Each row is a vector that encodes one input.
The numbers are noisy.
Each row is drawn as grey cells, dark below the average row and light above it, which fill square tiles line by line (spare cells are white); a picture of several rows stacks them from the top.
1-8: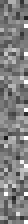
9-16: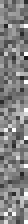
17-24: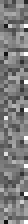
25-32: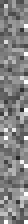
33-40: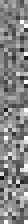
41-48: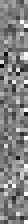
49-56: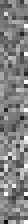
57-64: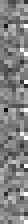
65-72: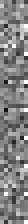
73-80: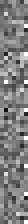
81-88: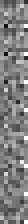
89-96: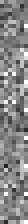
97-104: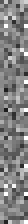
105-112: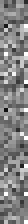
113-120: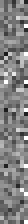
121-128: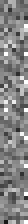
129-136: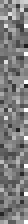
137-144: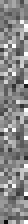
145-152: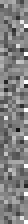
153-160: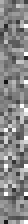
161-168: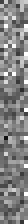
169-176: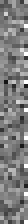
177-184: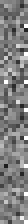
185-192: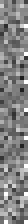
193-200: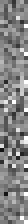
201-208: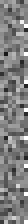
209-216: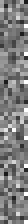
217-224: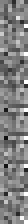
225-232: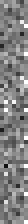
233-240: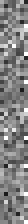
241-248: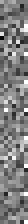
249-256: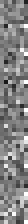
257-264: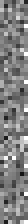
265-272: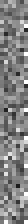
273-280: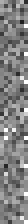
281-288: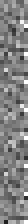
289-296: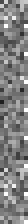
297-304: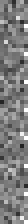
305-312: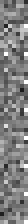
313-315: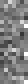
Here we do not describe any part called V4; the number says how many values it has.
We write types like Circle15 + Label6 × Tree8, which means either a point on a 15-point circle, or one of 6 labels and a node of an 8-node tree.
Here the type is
Bool × Bool × Bool + (Circle8 + Circle10) × (Unit + V4 × V4) + Unit.
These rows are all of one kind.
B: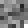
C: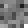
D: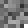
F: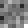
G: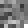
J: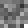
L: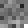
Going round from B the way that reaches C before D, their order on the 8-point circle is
B, F, L, C, J, D, G.
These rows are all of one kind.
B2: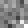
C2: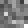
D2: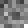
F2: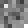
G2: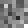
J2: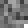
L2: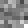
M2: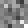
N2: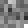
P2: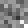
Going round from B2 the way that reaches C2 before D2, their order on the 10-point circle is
B2, L2, N2, J2, C2, D2, F2, G2, P2, M2.
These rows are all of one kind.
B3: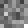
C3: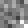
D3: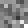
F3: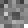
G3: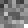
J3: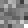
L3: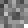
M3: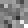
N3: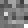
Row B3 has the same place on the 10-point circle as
F3, G3 and L3.
